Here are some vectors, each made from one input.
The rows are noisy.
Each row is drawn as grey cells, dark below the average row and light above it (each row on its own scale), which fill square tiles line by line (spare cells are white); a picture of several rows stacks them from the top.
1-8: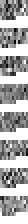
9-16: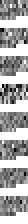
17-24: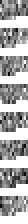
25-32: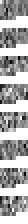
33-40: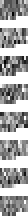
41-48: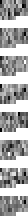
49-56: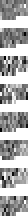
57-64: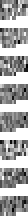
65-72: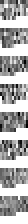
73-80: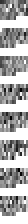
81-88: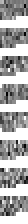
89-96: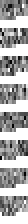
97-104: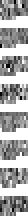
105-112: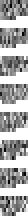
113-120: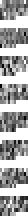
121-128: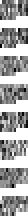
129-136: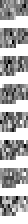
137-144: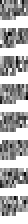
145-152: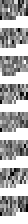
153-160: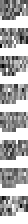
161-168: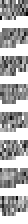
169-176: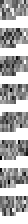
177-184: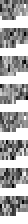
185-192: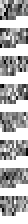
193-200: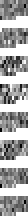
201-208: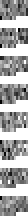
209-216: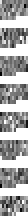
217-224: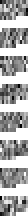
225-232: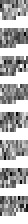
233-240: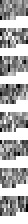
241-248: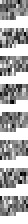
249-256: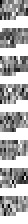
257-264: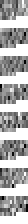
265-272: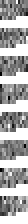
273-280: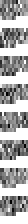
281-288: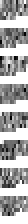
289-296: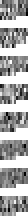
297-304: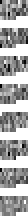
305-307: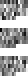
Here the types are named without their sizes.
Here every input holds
a point on a line, together with either a point on a line, or a node of a tree.
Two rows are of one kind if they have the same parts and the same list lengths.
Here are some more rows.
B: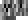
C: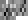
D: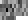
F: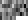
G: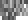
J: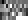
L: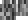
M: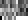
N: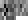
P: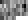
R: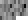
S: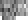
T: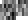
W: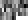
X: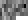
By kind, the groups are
B, D, F, L, M, N, R, T, W, X
C, G, J, P, S

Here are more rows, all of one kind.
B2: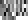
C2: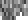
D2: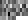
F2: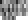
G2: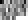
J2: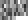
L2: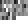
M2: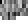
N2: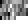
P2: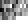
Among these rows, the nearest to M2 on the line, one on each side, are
D2 and J2.
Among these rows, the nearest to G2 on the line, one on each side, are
L2 and P2.
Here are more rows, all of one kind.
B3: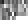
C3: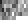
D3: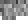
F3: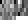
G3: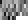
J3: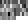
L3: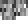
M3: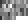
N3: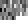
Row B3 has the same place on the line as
C3, D3 and L3.
